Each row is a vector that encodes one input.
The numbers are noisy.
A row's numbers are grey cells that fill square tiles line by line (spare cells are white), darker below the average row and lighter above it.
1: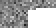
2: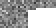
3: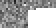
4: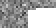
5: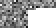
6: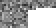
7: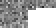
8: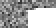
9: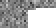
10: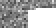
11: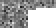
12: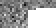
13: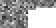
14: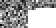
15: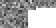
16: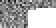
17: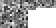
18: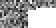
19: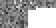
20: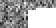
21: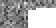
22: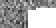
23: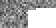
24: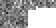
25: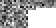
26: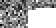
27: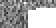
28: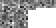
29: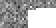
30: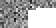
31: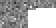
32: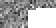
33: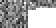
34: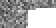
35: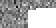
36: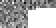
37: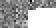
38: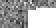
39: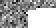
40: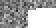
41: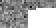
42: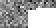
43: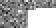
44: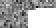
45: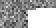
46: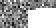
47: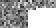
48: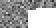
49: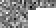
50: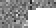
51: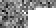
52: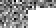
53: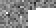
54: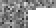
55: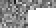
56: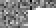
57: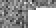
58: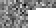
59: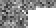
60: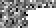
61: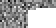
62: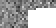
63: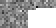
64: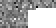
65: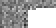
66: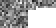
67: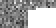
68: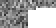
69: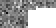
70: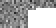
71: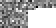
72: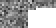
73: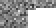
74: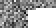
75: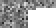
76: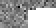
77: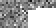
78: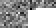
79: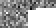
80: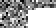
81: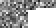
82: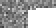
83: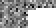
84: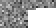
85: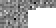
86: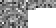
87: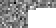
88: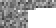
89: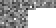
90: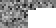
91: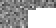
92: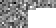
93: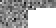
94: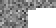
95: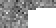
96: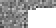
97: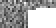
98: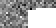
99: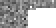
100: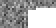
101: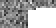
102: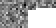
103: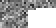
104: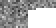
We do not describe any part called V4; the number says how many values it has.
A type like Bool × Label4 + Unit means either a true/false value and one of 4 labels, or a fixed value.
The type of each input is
List3(Line5 × V4).
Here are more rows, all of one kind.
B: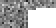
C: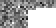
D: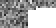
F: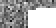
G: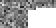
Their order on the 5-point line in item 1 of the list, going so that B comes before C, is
F, B, D, C, G.
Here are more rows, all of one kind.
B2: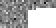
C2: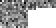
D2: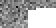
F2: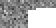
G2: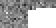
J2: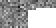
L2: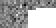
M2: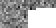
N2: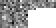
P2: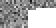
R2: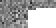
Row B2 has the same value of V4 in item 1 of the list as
G2, J2 and M2.
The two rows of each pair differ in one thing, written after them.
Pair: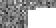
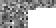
the value of V4 in item 1 of the list
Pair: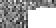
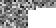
the place on the 5-point line in item 1 of the list
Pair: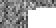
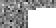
the value of V4 in item 1 of the list
